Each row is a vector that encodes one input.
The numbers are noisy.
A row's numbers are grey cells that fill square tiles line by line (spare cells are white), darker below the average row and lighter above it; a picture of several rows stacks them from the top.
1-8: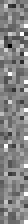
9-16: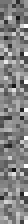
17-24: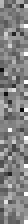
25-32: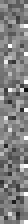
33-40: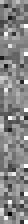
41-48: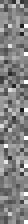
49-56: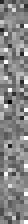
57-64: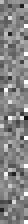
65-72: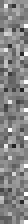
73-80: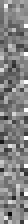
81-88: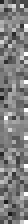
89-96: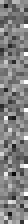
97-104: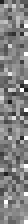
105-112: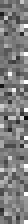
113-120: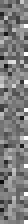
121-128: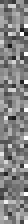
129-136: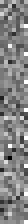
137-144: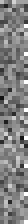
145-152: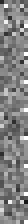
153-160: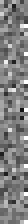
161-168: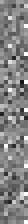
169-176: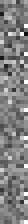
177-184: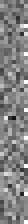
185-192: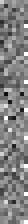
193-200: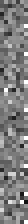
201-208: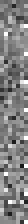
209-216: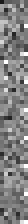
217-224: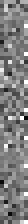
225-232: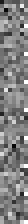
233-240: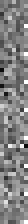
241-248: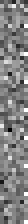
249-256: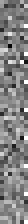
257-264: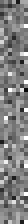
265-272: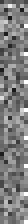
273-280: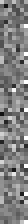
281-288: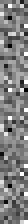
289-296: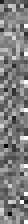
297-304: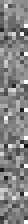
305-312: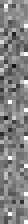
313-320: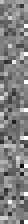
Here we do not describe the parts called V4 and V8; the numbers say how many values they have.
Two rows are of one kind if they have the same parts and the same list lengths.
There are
3 kinds of row.
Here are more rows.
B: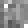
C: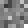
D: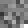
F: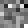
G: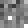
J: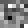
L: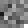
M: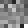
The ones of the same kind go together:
B, D, L
C, G
F, J, M

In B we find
a point on a 10-point circle, a point on a 9-point line and a value of V4.
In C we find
a point on a 10-point circle, a value of V4 and a value of V8.
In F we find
a point on a 7-point line, a node of an 11-node tree and a value of V4.
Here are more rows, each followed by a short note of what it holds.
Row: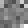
a point on a 10-point circle, a point on a 9-point line and a value of V4
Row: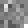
a point on a 10-point circle, a point on a 9-point line and a value of V4
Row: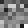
a point on a 7-point line, a node of an 11-node tree and a value of V4
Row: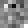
a point on a 10-point circle, a value of V4 and a value of V8
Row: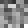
a point on a 7-point line, a node of an 11-node tree and a value of V4
